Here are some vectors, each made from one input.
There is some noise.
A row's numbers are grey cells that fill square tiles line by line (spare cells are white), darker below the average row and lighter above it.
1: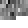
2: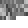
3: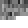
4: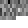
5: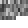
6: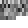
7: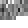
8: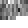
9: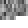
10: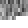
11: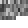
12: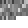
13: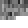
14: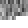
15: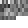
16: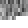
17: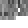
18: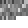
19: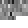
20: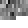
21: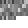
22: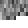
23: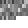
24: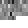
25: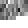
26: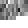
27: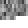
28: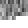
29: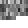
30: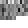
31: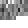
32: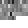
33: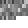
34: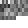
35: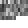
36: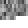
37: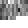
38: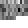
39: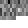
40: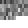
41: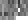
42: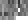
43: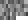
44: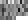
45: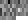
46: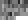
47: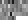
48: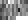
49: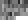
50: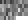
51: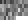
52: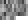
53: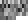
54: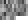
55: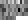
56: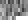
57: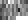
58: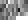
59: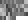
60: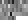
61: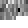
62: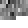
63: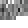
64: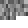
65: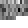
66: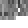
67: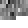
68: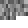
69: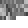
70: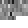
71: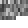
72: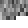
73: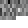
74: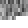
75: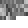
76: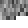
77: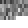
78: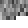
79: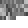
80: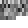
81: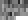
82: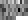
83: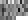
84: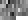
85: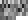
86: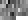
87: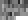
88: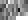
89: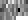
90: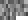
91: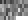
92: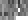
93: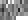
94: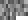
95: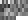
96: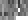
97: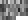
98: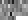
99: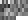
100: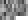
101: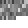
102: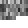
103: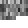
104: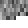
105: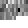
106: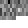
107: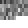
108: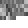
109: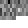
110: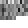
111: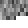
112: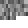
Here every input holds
either one of 12 labels, or a point on a 10-point line.
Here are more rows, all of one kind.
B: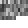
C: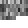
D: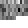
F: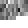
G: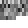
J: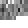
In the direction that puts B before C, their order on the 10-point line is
G, B, C, D, J, F.
